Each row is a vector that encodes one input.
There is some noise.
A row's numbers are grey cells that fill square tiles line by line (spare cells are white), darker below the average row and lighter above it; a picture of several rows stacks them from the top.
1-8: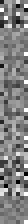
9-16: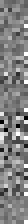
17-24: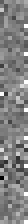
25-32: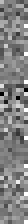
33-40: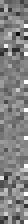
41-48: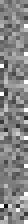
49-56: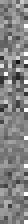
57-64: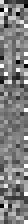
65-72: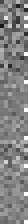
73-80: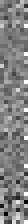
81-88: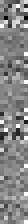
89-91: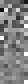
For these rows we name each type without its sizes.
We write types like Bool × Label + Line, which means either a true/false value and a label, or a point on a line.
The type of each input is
Bool × Bool × Bool × Label.
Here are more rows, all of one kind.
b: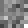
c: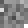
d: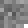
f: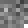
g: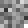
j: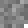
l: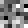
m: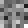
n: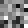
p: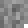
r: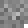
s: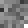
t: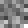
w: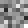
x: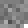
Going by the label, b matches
c, g, j and n.
